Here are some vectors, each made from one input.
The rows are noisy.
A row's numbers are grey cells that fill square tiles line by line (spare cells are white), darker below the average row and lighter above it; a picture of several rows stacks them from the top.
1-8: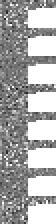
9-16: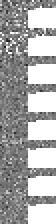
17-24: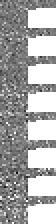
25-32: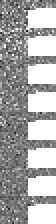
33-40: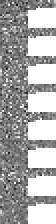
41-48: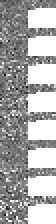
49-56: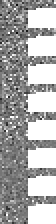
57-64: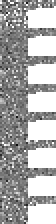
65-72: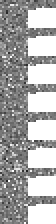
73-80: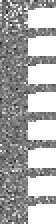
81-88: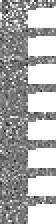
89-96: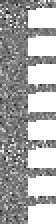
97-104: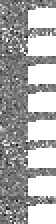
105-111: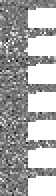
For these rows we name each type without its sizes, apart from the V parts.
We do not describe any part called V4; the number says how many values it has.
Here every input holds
a list of items, each a point on a line and a value of V4.
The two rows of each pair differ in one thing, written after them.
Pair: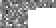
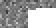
the value of V4 in item 1 of the list
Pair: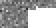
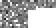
the value of V4 in item 2 of the list
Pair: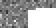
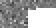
the value of V4 in item 1 of the list
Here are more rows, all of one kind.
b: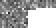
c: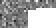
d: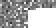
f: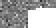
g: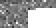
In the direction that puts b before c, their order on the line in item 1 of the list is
f, b, g, d, c.
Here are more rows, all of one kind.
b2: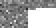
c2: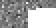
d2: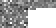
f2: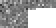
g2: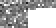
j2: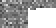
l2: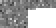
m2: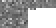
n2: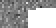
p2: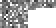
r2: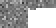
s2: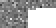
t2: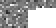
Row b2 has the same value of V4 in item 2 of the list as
g2 and n2.
